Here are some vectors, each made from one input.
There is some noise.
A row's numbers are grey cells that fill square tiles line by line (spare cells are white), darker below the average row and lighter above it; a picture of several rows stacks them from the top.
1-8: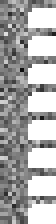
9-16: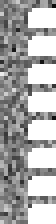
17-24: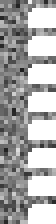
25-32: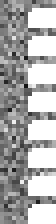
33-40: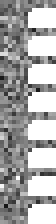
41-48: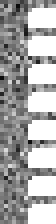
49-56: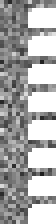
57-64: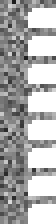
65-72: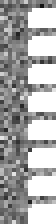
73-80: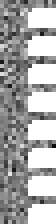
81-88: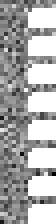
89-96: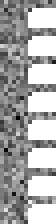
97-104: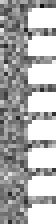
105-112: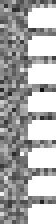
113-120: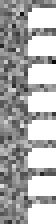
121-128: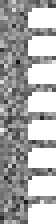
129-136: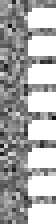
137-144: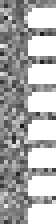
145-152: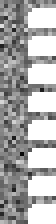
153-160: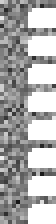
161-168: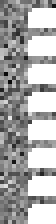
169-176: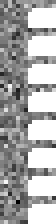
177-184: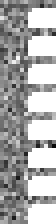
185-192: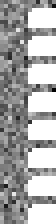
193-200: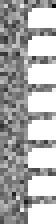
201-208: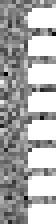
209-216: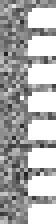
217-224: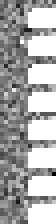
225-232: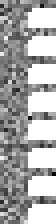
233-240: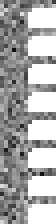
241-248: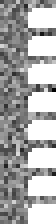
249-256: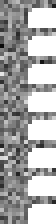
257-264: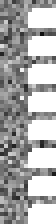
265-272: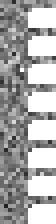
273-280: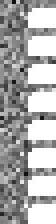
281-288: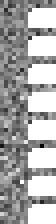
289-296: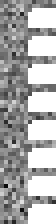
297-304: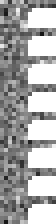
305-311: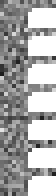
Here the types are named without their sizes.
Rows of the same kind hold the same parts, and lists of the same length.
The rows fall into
2 kinds.
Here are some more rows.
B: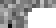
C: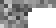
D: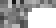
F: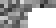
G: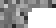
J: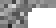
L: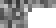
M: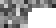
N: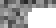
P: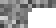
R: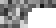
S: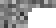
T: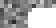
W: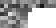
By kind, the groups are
B, C, D, J, L, N, T
F, G, M, P, R, S, W

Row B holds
a point on each of two circles.
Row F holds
a point on a line.
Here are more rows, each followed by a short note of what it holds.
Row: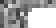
a point on each of two circles
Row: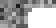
a point on each of two circles
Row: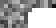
a point on a line
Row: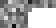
a point on a line
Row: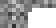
a point on a line
